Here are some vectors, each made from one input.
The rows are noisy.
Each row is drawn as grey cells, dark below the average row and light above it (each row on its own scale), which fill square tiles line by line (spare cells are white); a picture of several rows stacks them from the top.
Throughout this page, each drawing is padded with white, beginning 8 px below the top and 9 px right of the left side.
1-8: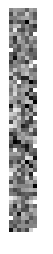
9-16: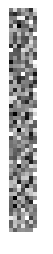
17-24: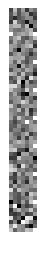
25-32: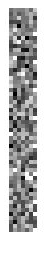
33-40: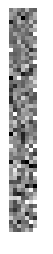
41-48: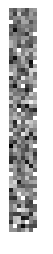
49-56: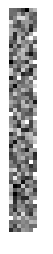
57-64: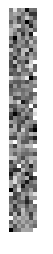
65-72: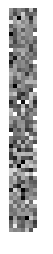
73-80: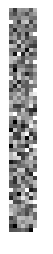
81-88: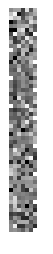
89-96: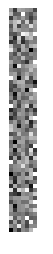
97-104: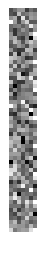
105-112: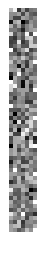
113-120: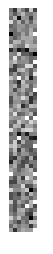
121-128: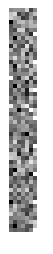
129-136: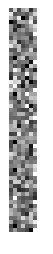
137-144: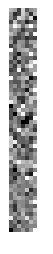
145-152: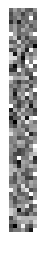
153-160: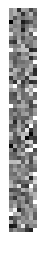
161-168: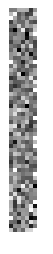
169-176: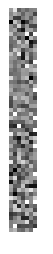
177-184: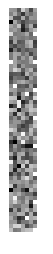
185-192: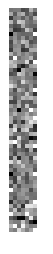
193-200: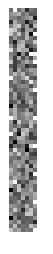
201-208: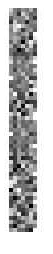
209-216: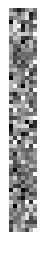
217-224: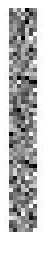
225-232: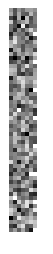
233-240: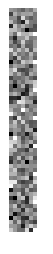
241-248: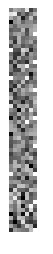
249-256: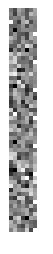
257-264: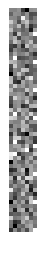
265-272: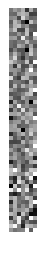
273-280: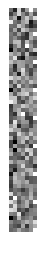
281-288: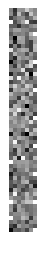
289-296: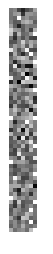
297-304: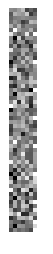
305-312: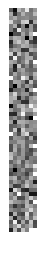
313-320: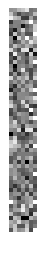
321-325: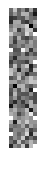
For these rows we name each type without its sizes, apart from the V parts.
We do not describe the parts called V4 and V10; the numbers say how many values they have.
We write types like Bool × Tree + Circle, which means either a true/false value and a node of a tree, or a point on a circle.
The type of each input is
Bool × V10 + Line + V4.
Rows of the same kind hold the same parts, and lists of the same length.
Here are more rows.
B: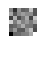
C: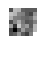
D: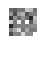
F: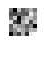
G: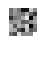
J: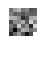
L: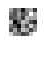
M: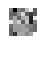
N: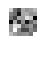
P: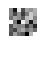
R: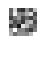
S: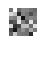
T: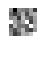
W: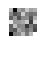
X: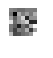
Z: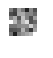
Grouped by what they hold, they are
B, D, F, L, M, P, T, W, X, Z
C, J, S
G, N, R

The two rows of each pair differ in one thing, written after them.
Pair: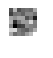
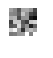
the true/false value
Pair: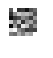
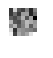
the value of V10
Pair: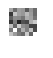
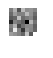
the value of V10
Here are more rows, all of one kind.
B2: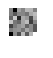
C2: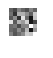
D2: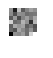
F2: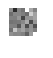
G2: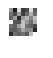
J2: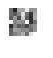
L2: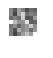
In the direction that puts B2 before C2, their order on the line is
D2, G2, B2, J2, F2, C2, L2.
